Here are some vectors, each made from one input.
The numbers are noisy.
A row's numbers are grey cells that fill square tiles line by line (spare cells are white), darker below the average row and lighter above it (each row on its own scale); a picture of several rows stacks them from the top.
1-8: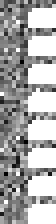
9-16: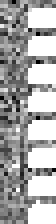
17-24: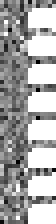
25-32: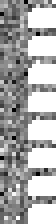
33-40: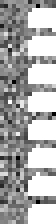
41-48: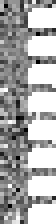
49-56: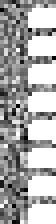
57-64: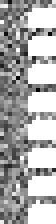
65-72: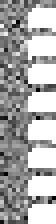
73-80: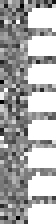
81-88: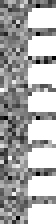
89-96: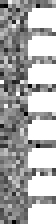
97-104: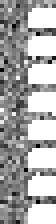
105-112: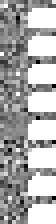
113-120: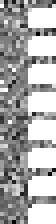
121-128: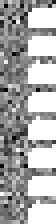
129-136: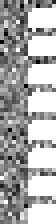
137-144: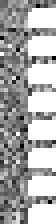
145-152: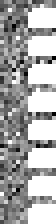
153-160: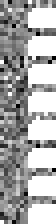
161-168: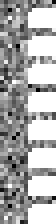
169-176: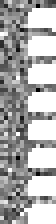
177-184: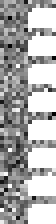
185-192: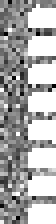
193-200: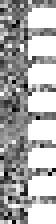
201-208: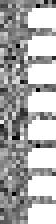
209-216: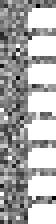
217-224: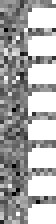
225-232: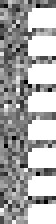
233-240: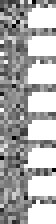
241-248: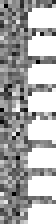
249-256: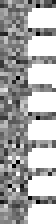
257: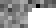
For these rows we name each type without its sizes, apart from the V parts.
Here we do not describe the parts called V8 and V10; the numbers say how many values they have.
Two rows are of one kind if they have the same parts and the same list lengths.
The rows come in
4 kinds.
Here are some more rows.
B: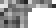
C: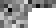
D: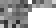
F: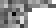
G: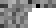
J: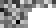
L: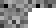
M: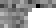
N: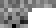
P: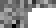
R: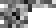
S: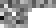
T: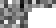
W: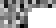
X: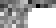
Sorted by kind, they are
B, D, N, P, R
C, X
F, J, S
G, L, M, T, W

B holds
a point on each of three lines and four true/false values.
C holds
a point on a line, a value of V8 and a value of V10.
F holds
a point on each of three lines and a value of V10.
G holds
a point on a line, four true/false values and a value of V8.
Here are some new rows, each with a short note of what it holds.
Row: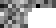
a point on a line, a value of V8 and a value of V10
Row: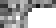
a point on a line, a value of V8 and a value of V10
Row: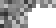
a point on each of three lines and a value of V10
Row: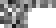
a point on each of three lines and a value of V10
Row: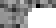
a point on a line, four true/false values and a value of V8
